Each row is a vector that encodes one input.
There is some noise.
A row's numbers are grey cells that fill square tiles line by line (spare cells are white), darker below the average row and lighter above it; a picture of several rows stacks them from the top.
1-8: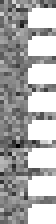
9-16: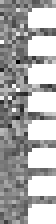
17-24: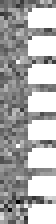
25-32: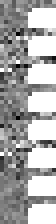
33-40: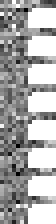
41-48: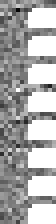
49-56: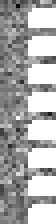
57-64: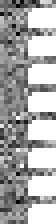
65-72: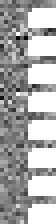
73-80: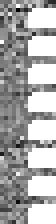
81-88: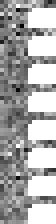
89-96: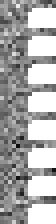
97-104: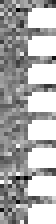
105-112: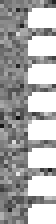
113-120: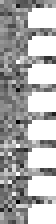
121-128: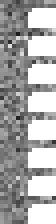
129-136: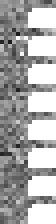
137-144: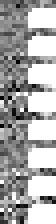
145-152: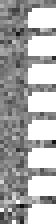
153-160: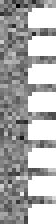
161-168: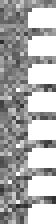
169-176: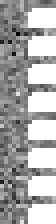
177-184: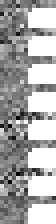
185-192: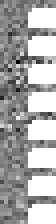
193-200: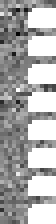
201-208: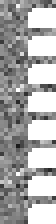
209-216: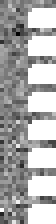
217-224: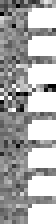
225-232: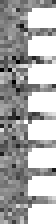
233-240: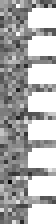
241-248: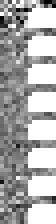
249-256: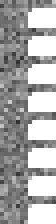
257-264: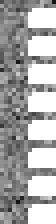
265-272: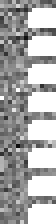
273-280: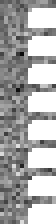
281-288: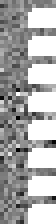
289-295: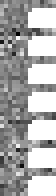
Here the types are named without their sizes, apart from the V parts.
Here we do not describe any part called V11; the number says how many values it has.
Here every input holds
a node of a tree, together with either four true/false values, or a value of V11.
